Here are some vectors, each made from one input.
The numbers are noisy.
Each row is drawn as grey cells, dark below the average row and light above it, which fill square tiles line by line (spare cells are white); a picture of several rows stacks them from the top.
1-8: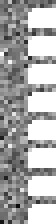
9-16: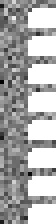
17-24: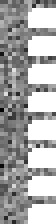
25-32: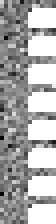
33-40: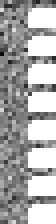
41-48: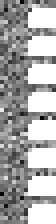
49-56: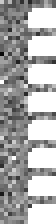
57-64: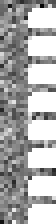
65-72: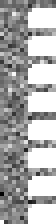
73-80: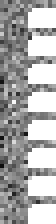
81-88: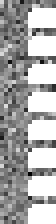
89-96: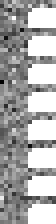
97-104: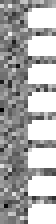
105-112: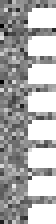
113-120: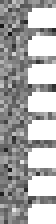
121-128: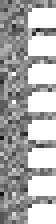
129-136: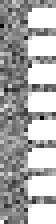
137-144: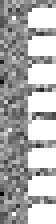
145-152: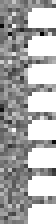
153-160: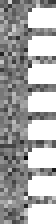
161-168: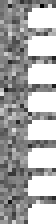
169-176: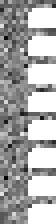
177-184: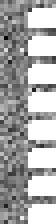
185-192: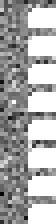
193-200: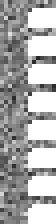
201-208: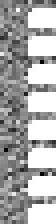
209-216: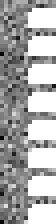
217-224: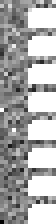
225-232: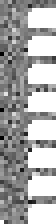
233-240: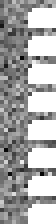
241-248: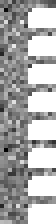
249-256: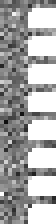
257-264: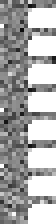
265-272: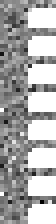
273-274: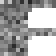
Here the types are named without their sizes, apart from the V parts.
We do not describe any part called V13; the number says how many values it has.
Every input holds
a label, together with either a point on a line, or a value of V13.
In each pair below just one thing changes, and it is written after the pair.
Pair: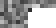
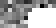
the value of V13
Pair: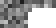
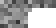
the value of V13
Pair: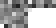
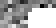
the value of V13
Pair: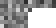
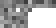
the label
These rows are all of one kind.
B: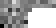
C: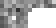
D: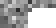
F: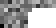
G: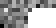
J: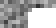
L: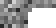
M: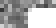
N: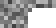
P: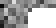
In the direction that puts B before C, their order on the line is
G, F, L, B, P, C, D, N, J, M.
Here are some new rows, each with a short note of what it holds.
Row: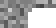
a label and a point on a line
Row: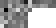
a label and a value of V13
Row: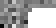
a label and a point on a line
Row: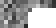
a label and a value of V13
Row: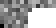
a label and a point on a line
